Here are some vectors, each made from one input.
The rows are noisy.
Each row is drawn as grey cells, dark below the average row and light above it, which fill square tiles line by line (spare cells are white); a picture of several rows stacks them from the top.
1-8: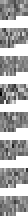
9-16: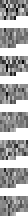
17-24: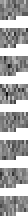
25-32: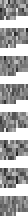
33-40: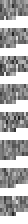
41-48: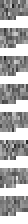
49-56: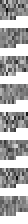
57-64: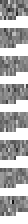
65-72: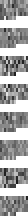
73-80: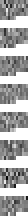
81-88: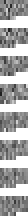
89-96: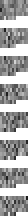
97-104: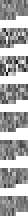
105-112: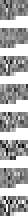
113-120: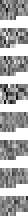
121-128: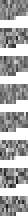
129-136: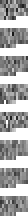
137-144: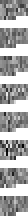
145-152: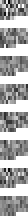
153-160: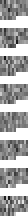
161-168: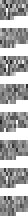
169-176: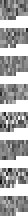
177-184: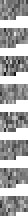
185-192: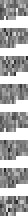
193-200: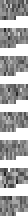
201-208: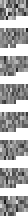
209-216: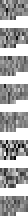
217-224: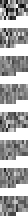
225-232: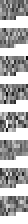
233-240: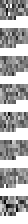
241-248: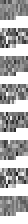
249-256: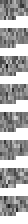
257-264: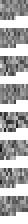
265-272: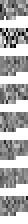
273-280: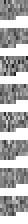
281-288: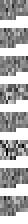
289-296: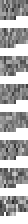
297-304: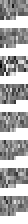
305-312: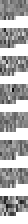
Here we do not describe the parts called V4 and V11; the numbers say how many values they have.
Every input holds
either a point on a 10-point line and a value of V4, or a true/false value and a value of V11.
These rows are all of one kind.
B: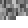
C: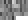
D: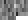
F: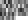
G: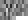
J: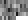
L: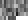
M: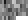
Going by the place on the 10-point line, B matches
C and F.
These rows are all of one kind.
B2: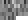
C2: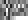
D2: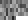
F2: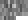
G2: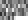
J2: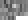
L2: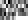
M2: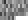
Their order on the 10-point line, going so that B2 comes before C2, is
D2, L2, G2, M2, B2, C2, J2, F2.
